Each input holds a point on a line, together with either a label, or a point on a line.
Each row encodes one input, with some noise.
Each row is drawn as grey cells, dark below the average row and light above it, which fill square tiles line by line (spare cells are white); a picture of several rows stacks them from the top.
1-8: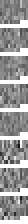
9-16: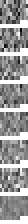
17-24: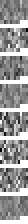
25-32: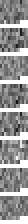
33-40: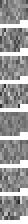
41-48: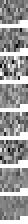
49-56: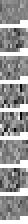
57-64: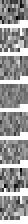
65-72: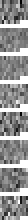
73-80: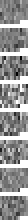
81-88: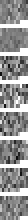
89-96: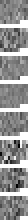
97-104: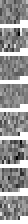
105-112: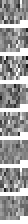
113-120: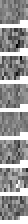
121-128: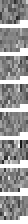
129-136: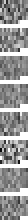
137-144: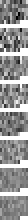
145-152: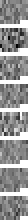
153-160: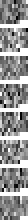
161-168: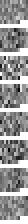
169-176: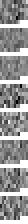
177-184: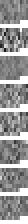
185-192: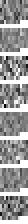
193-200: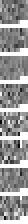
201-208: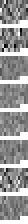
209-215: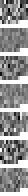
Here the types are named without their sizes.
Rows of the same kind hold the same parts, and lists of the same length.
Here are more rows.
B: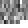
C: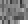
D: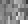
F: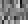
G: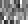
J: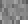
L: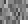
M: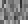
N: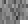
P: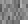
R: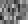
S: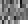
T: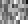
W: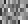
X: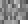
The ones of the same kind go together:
B, D, F, G, L, M, N, R, S, W, X
C, J, P, T

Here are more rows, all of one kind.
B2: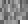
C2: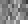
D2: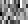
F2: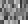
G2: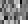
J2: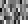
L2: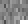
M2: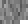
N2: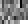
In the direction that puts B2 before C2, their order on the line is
J2, G2, L2, B2, D2, N2, F2, C2, M2.
